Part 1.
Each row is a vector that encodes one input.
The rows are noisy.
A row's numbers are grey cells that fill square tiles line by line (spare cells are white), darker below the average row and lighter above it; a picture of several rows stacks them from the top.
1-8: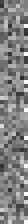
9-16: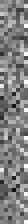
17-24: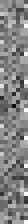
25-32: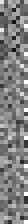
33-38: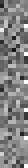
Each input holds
a point on a 7-point line.
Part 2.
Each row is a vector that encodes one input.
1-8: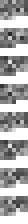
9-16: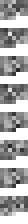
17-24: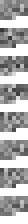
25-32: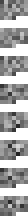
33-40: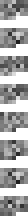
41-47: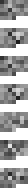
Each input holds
a point on a 9-point circle.
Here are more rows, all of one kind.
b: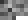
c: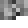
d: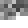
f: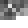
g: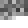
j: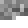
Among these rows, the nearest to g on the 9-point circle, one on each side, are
d and j.
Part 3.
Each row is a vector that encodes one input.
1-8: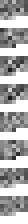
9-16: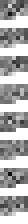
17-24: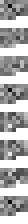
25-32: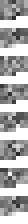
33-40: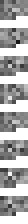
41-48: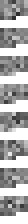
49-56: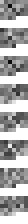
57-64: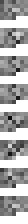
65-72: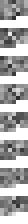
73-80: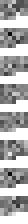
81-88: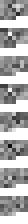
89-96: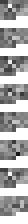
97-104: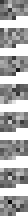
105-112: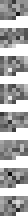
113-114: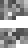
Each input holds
a point on an 18-point circle.
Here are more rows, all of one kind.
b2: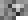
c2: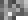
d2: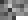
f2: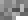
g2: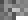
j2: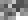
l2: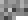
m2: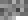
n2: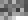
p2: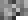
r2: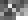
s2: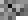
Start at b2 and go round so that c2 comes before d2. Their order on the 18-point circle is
b2, p2, c2, g2, d2, r2, j2, n2, m2, f2, l2, s2.
